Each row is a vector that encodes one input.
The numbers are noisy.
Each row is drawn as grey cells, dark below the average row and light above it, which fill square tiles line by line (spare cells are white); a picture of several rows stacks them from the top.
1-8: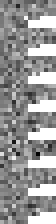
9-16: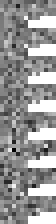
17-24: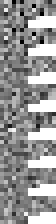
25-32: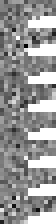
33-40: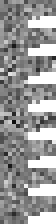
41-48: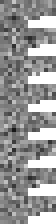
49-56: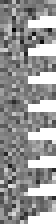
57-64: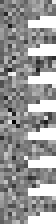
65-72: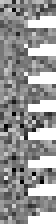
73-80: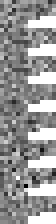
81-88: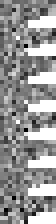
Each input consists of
either a fixed value, or a point on each of two 4-point lines, or a node of an 11-node tree.
